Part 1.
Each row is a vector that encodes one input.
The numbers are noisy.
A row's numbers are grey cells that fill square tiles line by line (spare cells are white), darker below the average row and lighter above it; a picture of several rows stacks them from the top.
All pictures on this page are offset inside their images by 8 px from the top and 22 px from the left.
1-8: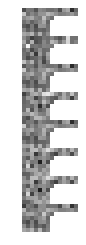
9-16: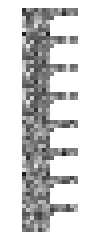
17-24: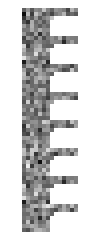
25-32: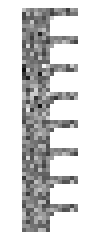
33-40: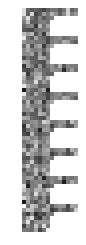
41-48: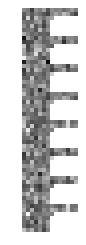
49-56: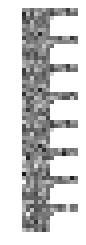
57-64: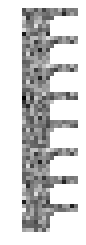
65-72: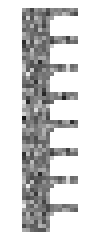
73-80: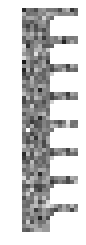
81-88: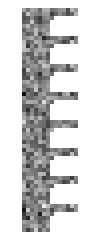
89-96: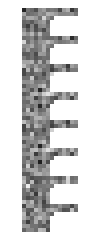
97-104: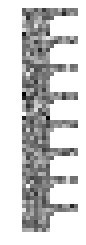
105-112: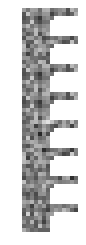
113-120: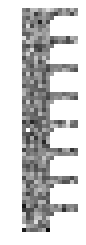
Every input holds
a point on an 8-point line.
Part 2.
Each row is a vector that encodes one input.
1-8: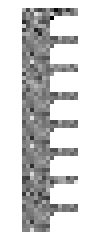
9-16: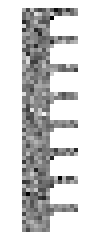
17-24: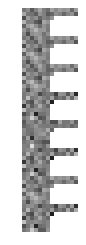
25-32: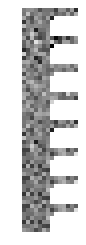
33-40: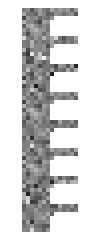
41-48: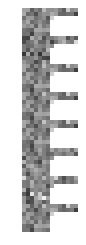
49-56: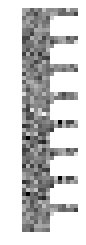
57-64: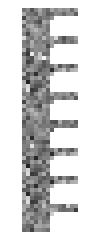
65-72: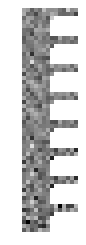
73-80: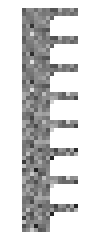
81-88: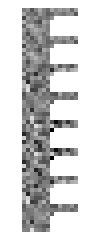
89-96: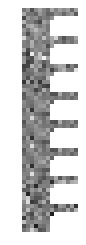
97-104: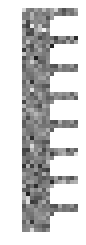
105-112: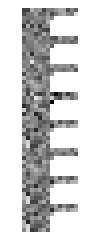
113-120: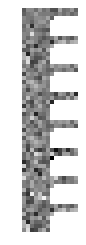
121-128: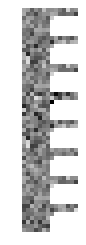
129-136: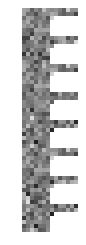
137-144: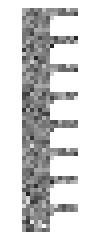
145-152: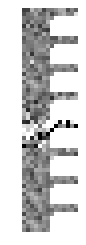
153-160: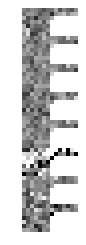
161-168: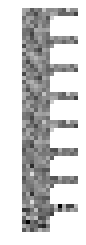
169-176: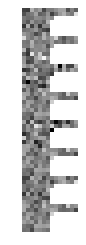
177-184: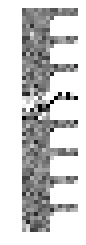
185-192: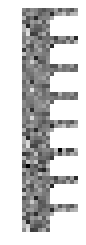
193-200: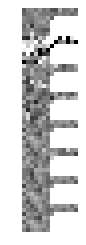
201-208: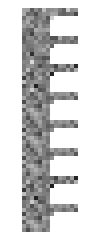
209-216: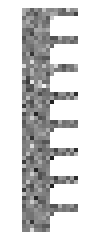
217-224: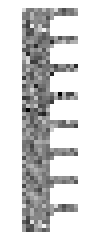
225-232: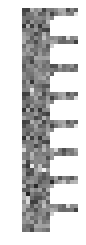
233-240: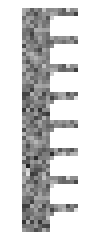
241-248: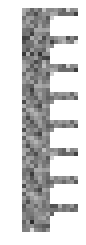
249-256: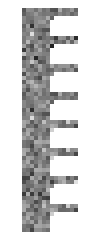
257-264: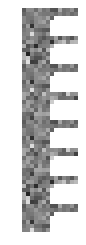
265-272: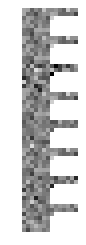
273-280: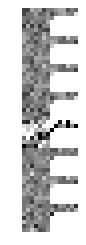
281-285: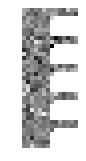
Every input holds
either a fixed value, or a node of a 9-node tree.
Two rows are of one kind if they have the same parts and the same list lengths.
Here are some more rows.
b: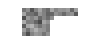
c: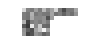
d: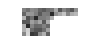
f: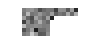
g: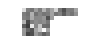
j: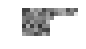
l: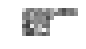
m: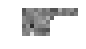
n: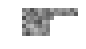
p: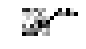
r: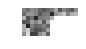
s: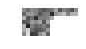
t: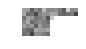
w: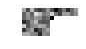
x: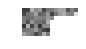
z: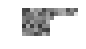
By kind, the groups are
b, c, d, f, g, j, l, m, n, r, s, t, w, x, z
p

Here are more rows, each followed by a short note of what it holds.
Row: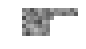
a node of a 9-node tree
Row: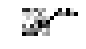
a fixed value
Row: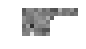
a node of a 9-node tree
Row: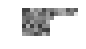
a node of a 9-node tree
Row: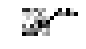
a fixed value
